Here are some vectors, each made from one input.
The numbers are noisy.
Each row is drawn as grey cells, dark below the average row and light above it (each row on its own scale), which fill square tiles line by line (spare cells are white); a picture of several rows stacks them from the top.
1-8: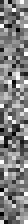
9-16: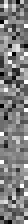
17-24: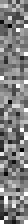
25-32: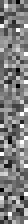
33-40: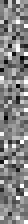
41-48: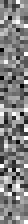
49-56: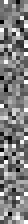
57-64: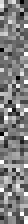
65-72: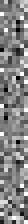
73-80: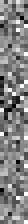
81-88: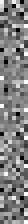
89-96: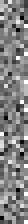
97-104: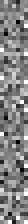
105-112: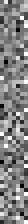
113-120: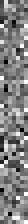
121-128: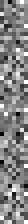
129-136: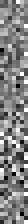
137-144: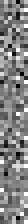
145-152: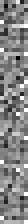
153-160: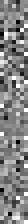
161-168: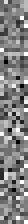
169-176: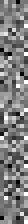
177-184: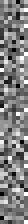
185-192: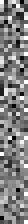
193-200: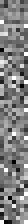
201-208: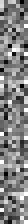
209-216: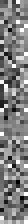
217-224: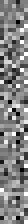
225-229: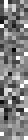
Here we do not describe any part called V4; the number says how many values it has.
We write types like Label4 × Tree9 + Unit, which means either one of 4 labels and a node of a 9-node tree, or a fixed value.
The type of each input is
List2(Line6 + Line8) × V4.
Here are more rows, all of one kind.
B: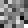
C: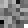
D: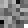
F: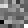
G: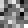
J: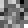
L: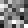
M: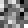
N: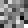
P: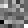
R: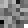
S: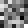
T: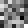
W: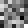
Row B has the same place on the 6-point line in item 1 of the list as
C, D, N and R.
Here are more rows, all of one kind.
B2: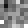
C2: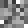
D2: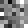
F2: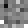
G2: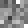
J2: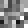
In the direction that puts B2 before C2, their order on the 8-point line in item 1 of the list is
J2, B2, D2, G2, F2, C2.
